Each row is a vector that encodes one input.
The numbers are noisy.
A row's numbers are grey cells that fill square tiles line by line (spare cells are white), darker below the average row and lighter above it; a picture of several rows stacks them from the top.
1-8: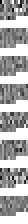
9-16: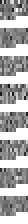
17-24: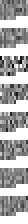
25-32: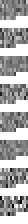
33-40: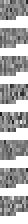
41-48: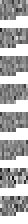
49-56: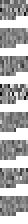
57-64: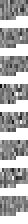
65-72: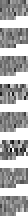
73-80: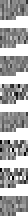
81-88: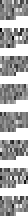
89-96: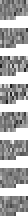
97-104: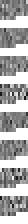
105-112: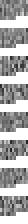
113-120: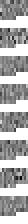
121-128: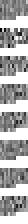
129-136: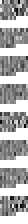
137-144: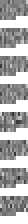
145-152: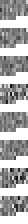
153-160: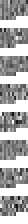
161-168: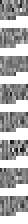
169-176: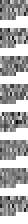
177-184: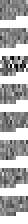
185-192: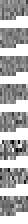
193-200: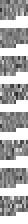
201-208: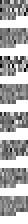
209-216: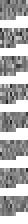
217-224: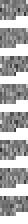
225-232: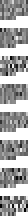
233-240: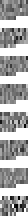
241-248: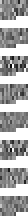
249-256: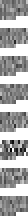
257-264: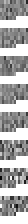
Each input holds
either a node of a 10-node tree, or a node of a 13-node tree.
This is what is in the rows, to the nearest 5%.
About 40% of them hold a node of a 10-node tree. The rest hold a node of a 13-node tree.
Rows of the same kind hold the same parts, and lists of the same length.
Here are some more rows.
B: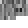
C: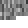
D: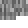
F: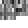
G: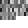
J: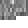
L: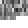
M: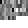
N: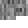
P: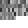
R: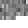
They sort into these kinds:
B, D, F, G, L, N, P, R
C, J, M

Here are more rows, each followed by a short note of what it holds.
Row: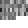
a node of a 10-node tree
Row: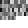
a node of a 10-node tree
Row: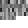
a node of a 10-node tree
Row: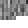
a node of a 13-node tree
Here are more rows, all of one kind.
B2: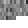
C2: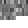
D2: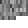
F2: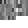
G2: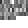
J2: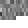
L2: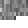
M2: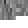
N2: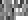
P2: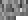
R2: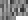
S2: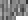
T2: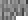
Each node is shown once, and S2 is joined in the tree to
R2 and T2.
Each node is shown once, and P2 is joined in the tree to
B2 and L2.
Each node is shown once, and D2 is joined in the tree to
G2, J2 and L2.
